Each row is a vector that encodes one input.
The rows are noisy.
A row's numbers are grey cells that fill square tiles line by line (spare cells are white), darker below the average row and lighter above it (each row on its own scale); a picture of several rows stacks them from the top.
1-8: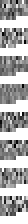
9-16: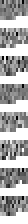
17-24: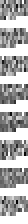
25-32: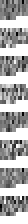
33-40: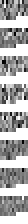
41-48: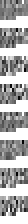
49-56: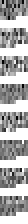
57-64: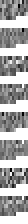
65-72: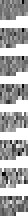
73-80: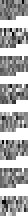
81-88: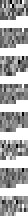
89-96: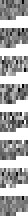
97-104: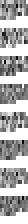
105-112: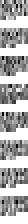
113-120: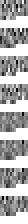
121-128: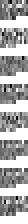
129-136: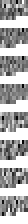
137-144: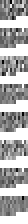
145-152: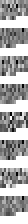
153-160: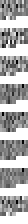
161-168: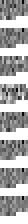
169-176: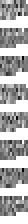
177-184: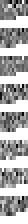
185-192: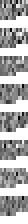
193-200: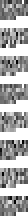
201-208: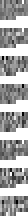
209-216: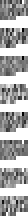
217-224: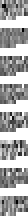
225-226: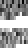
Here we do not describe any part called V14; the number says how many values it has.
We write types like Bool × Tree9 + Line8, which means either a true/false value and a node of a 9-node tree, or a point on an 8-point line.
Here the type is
Bool × Tree19 + V14.
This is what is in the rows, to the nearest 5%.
About 65% of them hold a node of a 19-node tree and a true/false value. The rest hold a value of V14.
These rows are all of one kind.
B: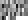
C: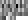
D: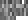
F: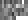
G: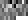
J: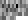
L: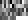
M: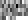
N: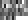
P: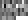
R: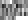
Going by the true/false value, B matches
C, J, M and R.
